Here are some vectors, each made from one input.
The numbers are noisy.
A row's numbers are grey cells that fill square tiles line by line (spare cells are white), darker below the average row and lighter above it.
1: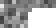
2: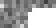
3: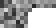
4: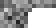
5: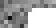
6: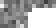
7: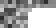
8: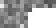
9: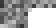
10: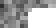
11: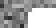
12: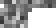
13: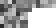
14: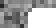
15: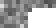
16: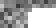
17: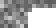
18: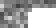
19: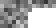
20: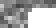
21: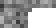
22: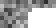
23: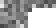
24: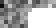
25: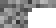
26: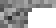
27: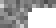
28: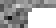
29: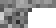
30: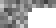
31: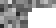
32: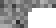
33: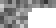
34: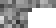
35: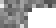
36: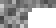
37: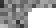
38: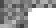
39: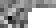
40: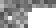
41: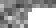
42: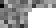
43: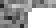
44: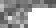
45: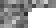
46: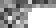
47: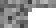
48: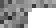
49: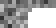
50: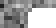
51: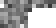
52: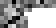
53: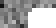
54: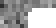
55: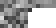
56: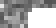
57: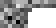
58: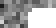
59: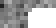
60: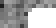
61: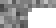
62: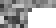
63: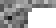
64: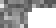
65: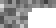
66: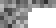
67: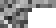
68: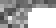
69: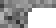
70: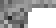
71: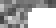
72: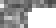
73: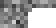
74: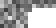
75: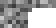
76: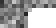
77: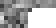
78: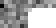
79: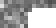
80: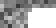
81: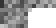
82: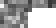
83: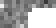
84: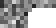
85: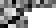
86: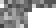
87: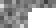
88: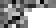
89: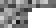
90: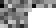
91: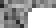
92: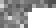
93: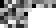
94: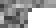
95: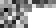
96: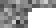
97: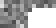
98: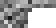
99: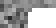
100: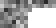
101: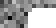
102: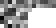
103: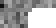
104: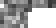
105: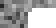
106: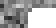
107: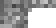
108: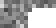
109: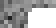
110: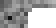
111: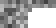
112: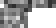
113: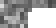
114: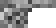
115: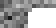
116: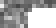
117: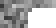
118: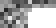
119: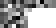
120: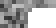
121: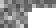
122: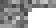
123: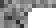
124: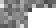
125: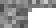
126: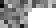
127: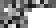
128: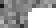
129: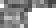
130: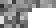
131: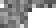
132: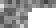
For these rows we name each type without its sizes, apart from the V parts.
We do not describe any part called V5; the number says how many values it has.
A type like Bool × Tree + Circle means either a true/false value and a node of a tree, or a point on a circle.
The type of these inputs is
List(Bool × V5).
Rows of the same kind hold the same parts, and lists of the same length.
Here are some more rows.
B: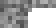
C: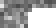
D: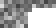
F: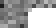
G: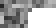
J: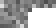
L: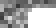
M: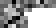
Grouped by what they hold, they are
B, F, G
C, D, J, L
M

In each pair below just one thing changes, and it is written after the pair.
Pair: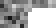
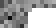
the value of V5 in item 1 of the list
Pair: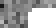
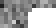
the value of V5 in item 1 of the list
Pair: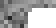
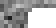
the value of V5 in item 1 of the list
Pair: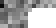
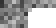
the value of V5 in item 1 of the list
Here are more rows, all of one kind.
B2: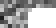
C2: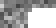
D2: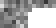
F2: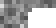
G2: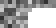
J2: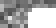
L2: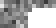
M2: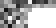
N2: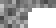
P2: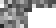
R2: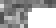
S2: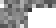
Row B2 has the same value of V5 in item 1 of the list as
D2, G2, L2 and R2.
